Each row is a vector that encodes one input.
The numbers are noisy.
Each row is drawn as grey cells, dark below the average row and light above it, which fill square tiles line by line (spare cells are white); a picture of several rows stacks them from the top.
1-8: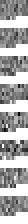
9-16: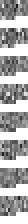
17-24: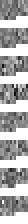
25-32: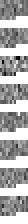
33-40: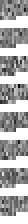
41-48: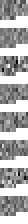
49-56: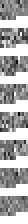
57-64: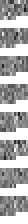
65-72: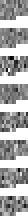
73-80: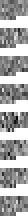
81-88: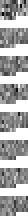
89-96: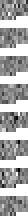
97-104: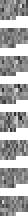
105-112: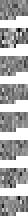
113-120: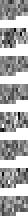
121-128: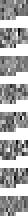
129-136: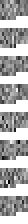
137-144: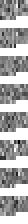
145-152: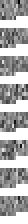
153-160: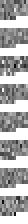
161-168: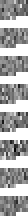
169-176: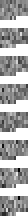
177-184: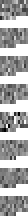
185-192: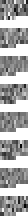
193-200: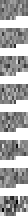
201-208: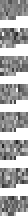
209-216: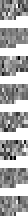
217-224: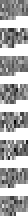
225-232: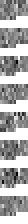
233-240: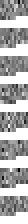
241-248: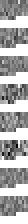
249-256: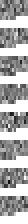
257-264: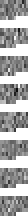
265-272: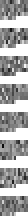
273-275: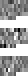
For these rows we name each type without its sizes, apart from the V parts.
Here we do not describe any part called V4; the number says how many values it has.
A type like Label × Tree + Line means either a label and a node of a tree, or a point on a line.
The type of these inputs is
Bool × Bool × Bool × Bool × Label + (Line + List(V4)) × Tree.
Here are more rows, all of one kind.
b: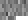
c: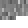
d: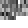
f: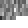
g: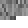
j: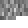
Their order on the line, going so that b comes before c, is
g, j, d, b, f, c.
